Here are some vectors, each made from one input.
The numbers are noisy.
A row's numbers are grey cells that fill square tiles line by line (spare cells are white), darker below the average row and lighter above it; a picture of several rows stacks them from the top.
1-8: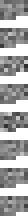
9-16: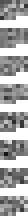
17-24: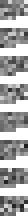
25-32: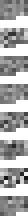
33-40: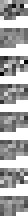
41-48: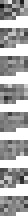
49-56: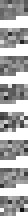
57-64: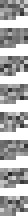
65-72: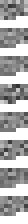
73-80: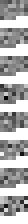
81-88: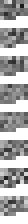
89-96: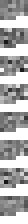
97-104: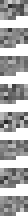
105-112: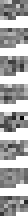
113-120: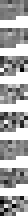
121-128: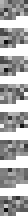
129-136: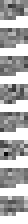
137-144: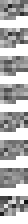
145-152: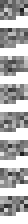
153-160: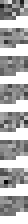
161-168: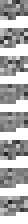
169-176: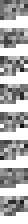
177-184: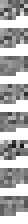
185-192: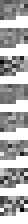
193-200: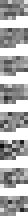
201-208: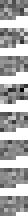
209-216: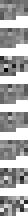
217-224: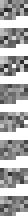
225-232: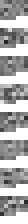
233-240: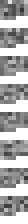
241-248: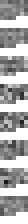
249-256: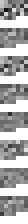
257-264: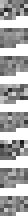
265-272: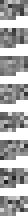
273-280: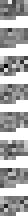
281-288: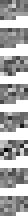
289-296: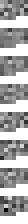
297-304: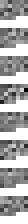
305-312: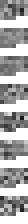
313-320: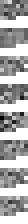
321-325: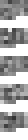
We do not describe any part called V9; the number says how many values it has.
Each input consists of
either a point on an 8-point line, three true/false values and a value of V9, or a list of up to two points on a 7-point line.
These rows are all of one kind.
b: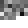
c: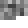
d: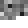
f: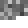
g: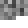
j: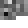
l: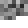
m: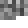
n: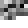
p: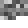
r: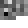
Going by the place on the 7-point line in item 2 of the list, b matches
c and d.
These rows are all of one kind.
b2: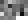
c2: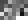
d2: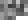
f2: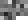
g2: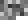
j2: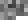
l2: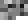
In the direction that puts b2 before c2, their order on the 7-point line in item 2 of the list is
b2, g2, l2, d2, j2, f2, c2.
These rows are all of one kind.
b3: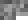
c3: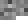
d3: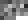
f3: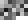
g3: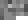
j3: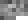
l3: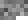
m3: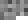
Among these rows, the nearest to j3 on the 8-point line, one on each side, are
d3 and f3.
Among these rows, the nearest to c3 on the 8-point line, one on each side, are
f3 and g3.
